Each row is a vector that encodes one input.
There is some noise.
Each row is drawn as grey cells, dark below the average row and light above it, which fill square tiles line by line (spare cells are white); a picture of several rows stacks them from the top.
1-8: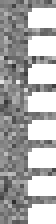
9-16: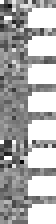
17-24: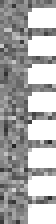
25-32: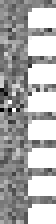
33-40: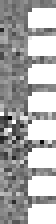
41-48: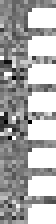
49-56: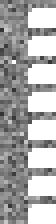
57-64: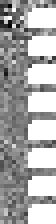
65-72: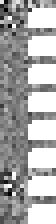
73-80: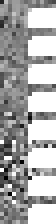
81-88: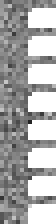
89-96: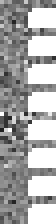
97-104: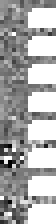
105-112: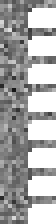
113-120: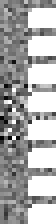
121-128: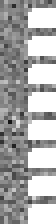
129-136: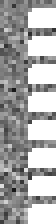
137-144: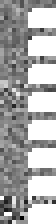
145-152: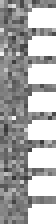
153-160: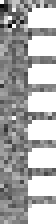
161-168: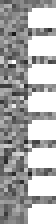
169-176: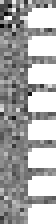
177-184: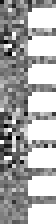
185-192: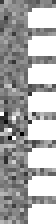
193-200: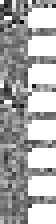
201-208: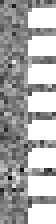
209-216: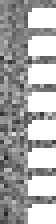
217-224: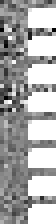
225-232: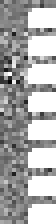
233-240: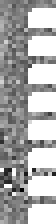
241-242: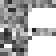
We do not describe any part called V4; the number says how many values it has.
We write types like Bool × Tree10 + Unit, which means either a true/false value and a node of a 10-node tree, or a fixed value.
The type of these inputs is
Bool × (Tree7 + Tree9 × Tree9 × Tree9) + V4.
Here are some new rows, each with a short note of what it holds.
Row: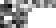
a value of V4
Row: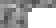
a node of a 7-node tree and a true/false value
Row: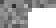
a node of each of three 9-node trees and a true/false value
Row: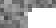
a node of a 7-node tree and a true/false value
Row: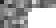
a node of each of three 9-node trees and a true/false value
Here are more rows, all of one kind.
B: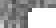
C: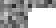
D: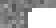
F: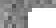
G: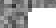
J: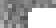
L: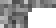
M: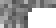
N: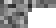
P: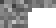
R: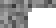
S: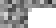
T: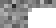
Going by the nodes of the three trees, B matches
C, M, P and S.
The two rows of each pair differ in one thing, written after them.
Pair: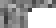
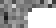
the true/false value
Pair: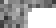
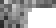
the node of the tree
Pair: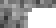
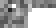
the true/false value
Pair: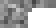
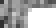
the true/false value
